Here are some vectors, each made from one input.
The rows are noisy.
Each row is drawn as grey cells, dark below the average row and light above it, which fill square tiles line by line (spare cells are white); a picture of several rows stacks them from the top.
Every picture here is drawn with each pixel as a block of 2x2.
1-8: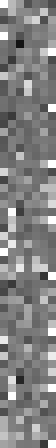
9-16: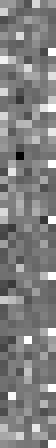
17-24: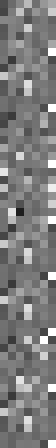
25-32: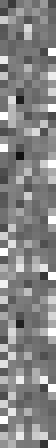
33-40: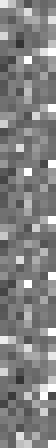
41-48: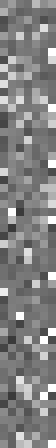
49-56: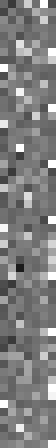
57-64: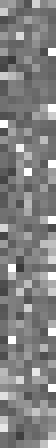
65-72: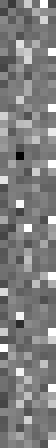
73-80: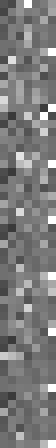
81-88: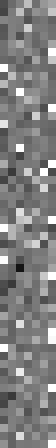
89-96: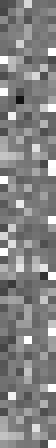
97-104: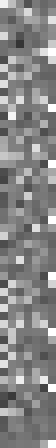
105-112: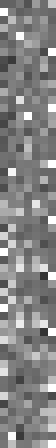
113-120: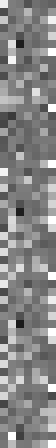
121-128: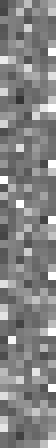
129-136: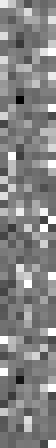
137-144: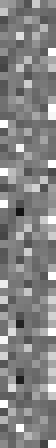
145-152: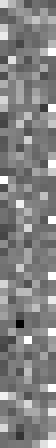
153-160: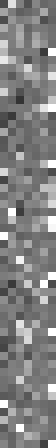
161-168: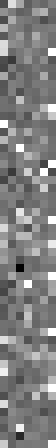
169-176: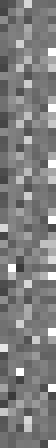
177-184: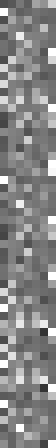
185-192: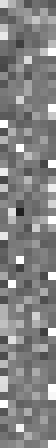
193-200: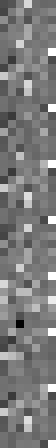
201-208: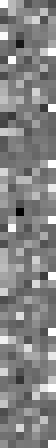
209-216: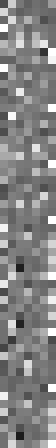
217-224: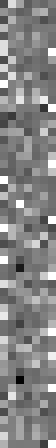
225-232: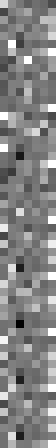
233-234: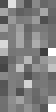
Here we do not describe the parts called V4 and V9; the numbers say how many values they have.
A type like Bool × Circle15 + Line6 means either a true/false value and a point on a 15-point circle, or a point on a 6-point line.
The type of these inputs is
Bool × (Line5 + V4) + Line7 + V9.
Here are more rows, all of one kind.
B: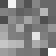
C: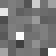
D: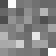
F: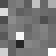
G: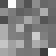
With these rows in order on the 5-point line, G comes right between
B and C.
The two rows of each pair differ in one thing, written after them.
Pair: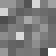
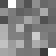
the true/false value
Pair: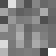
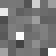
the true/false value
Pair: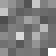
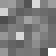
the place on the 5-point line
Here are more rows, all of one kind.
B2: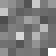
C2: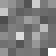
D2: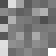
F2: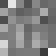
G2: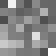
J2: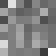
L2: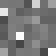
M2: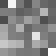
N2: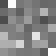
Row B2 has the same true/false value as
C2 and L2.
